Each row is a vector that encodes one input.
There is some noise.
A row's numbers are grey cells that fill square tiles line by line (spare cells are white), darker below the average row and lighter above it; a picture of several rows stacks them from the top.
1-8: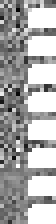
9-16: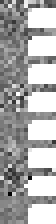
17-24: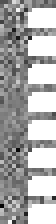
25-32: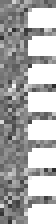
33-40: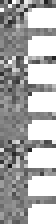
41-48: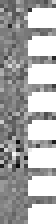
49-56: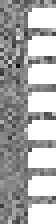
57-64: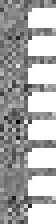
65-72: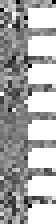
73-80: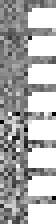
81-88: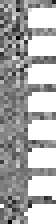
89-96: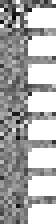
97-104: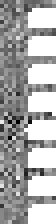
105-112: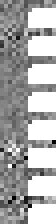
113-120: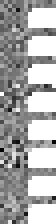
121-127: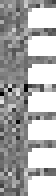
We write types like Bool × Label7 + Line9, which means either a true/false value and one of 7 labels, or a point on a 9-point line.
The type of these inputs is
Circle6 × (Circle6 + Unit) × Label8.
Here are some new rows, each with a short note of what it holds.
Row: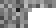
a point on each of two 6-point circles and one of 8 labels
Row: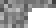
a point on a 6-point circle and one of 8 labels
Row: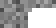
a point on a 6-point circle and one of 8 labels
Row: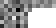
a point on each of two 6-point circles and one of 8 labels
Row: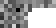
a point on a 6-point circle and one of 8 labels
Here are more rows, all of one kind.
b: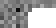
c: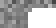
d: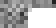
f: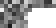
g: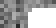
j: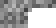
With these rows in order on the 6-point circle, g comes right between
c and d.
